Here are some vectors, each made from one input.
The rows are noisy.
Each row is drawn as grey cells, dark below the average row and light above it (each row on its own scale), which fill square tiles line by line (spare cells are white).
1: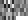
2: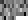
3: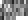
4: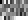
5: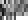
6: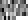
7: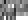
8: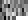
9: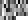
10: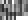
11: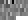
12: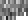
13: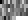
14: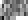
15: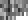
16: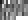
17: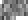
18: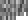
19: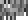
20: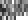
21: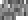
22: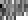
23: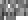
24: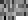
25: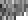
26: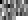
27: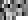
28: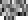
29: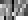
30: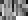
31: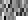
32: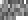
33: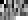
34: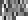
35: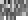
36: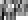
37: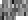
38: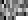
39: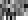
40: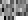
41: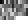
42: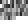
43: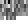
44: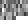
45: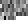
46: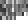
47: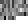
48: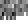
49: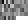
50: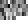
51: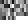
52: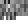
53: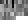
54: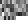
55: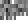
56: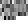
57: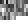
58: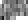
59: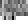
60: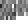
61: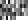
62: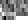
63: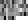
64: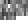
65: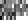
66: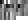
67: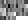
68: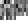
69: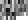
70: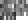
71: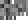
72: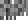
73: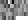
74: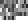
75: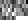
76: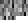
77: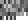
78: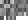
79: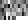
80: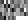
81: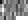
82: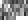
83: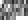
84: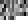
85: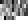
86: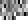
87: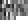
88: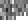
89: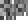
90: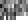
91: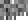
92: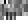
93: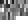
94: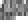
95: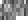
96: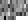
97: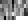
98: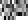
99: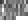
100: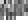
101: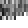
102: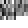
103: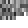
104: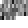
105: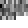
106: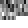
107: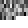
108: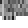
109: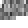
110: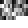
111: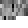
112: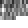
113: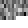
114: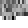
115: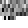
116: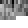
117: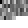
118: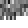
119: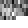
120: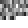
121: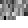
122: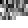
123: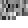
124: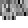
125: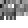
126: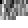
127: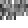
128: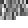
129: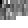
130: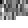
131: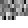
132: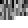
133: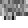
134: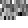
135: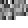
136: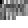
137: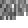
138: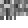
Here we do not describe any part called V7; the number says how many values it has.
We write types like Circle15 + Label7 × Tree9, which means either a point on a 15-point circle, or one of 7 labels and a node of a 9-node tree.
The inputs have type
(Line5 + Line11) × V7.
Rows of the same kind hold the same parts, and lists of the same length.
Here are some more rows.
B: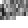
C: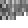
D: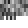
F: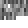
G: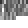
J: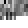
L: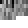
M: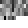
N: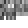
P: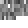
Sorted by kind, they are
B, C, D, F, J, N, P
G, L, M

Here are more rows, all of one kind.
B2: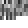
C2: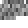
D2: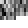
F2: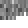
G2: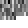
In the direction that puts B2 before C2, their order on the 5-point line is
F2, G2, B2, D2, C2.
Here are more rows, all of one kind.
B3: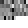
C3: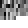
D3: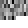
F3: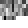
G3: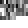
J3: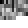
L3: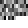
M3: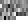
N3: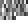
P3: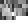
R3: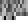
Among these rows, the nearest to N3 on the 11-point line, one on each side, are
J3 and P3.
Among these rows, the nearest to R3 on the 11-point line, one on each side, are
D3 and F3.
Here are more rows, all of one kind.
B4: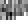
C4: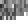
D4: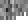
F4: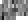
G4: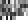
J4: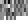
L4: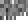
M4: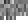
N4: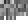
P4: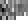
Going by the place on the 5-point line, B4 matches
D4, G4 and P4.
